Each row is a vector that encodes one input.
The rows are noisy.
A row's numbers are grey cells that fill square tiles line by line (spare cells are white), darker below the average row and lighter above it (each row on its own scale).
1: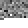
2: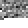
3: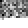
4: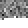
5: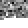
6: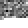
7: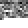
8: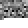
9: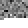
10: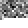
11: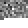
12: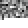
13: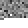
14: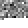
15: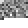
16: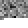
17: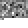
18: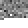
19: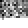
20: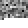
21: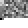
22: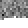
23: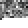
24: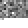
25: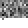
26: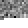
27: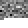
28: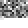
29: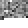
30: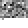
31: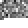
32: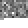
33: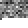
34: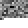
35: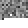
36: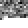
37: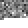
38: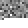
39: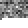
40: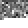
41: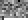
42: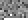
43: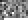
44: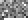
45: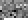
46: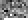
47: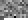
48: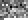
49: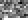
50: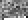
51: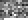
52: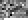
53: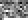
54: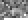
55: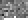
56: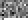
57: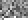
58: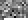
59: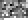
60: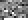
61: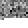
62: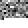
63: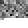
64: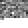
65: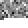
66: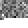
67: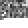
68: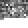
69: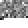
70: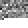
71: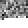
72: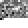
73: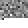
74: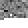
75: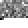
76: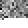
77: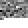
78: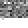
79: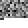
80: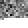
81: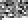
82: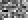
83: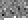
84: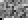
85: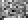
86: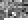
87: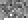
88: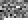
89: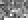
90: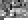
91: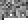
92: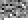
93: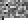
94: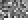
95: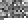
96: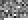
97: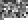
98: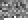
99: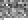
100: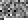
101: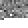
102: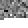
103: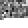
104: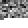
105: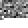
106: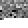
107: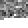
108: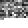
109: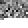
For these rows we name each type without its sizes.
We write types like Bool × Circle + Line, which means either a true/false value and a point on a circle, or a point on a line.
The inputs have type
(Bool × Bool × Bool × Bool + Unit) × Circle + Line.
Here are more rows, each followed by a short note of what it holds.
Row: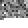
a point on a circle and four true/false values
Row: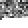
a point on a line
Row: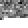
a point on a line
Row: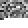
a point on a circle and four true/false values
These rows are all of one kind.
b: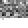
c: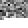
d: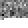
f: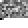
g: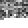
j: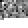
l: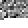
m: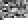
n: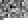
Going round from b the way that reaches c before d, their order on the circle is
b, j, g, c, f, d, l, m, n.
